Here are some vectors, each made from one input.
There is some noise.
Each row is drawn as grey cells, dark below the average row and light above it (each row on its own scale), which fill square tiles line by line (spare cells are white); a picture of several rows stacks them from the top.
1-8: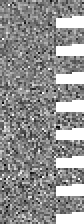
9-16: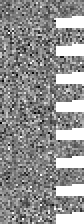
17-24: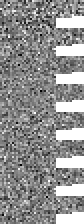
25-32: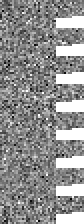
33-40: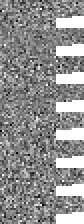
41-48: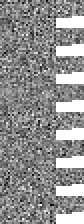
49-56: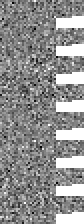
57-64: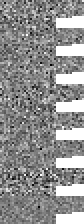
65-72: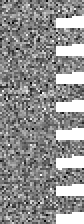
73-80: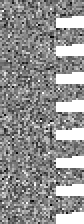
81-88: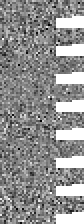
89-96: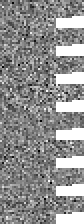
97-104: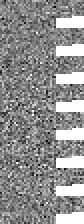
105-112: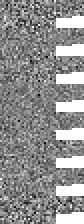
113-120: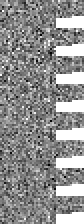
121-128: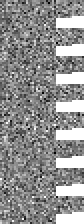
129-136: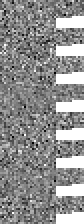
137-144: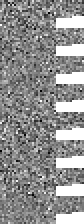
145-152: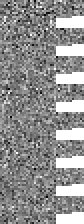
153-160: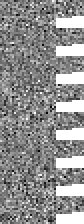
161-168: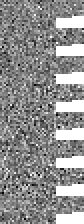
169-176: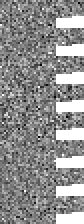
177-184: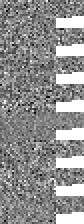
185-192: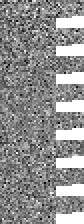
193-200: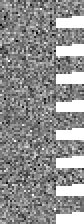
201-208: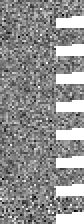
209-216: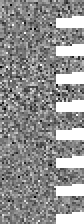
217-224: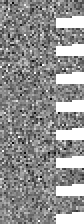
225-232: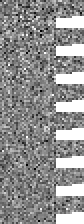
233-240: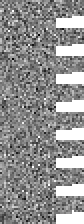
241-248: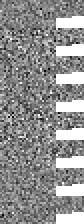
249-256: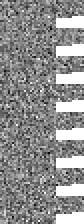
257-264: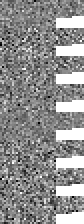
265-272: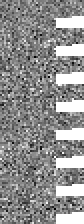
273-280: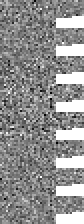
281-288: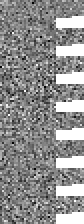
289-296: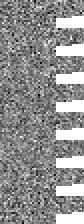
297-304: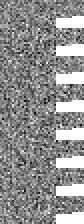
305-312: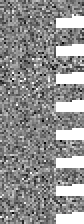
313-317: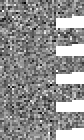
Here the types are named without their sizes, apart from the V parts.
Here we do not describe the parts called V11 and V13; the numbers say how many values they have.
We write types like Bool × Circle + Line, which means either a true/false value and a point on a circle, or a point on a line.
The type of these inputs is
(Circle + V11) × Label × V13 + Line.
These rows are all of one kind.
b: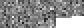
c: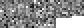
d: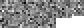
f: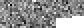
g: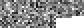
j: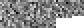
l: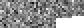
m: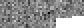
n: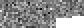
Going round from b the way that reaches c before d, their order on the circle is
b, c, g, l, f, j, m, n, d.
